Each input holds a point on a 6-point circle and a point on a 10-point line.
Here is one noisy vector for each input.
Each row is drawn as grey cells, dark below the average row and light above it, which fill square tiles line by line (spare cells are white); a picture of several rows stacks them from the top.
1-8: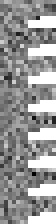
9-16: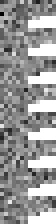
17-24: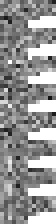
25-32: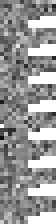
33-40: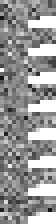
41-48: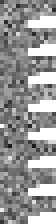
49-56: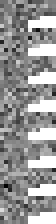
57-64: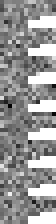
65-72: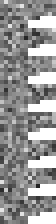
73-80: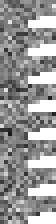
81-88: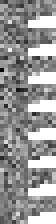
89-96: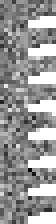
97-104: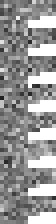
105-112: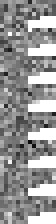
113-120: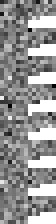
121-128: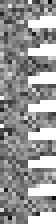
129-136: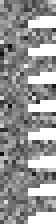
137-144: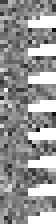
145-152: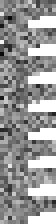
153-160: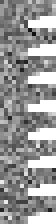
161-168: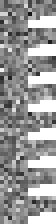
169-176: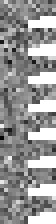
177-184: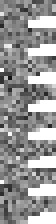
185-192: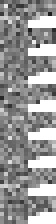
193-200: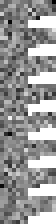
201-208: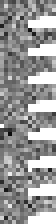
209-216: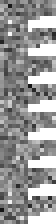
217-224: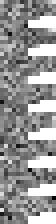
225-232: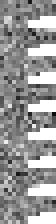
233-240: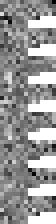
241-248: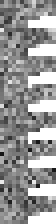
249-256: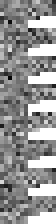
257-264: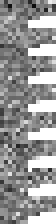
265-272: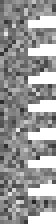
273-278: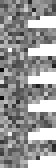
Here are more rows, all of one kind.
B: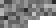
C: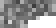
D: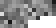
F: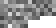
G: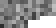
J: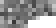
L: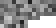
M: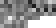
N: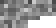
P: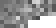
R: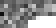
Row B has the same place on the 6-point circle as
C, J and R.
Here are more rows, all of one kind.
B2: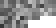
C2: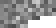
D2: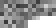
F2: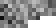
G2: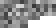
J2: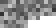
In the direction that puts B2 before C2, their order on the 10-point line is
J2, D2, B2, C2, G2, F2.
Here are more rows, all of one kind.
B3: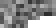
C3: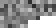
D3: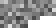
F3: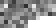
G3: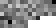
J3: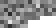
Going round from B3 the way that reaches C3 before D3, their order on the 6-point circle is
B3, J3, C3, G3, D3, F3.
